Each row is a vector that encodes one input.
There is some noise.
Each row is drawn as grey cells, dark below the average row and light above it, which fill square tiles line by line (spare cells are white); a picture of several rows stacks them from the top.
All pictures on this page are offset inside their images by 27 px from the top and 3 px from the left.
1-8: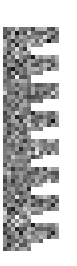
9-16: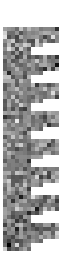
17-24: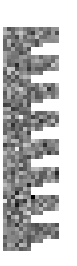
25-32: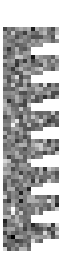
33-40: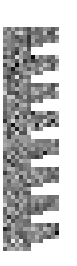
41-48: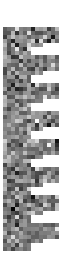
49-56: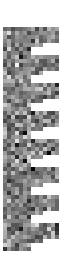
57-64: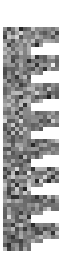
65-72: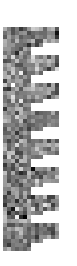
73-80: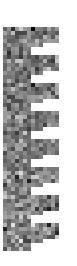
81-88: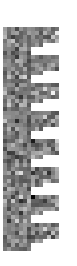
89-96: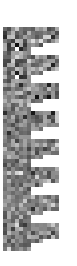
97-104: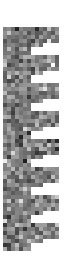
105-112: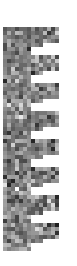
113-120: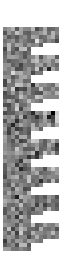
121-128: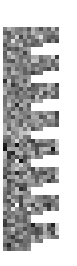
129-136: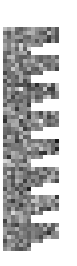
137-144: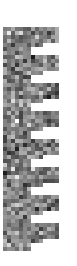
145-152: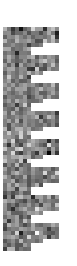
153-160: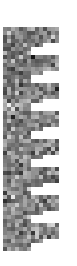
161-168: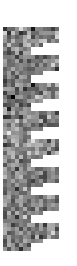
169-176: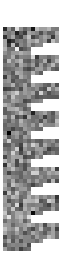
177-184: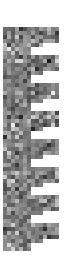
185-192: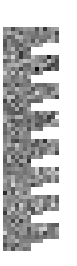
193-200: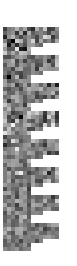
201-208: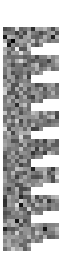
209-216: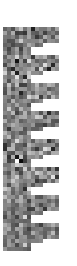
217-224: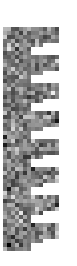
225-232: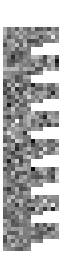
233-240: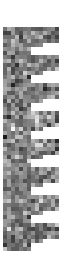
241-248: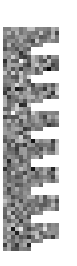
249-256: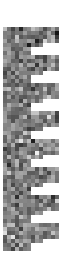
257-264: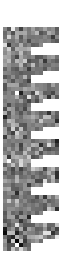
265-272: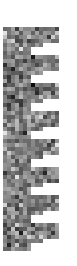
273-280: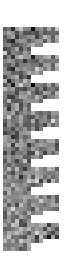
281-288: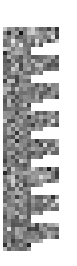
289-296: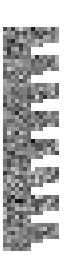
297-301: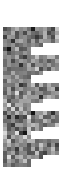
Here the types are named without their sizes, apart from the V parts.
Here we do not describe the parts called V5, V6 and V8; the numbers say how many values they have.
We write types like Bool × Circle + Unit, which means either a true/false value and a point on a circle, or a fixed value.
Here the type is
Bool × List(Line) × (V5 × V6 + V8).
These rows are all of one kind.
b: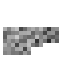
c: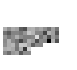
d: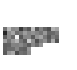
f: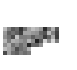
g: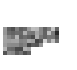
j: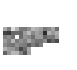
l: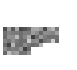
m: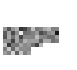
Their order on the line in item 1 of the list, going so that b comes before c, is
m, g, j, b, f, c, d, l.
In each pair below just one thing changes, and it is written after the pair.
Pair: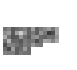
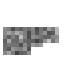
the place on the line in item 1 of the list
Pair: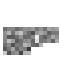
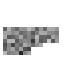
the place on the line in item 1 of the list
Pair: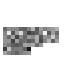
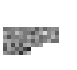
the true/false value
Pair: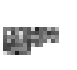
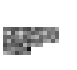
the value of V5
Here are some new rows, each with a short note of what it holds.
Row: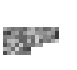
a true/false value and a value of V8, together with a list of one item
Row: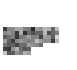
a true/false value, a value of V5 and a value of V6, together with the empty list
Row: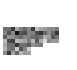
a true/false value and a value of V8, together with the empty list
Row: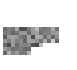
a true/false value and a value of V8, together with a list of one item
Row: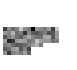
a true/false value, a value of V5 and a value of V6, together with the empty list
